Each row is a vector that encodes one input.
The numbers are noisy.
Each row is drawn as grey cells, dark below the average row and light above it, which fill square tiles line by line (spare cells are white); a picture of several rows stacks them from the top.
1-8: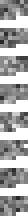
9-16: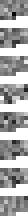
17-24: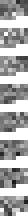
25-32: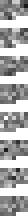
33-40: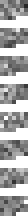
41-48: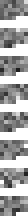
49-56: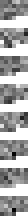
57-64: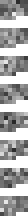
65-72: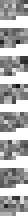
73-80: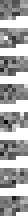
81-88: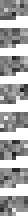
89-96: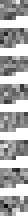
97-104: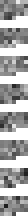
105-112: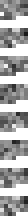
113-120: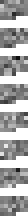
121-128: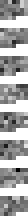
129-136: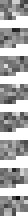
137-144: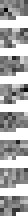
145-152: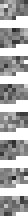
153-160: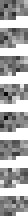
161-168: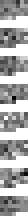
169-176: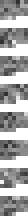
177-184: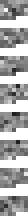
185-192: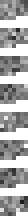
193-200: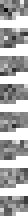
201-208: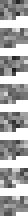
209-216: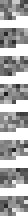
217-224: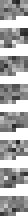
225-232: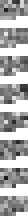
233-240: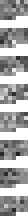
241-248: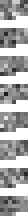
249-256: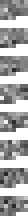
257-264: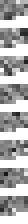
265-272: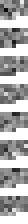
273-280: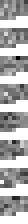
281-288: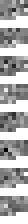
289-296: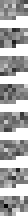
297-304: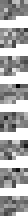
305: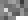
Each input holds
one of 11 labels and three true/false values.
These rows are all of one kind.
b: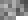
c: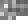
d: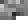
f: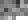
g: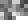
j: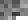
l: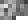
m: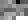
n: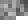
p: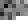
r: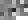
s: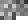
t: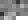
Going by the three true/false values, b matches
c, l, n and s.
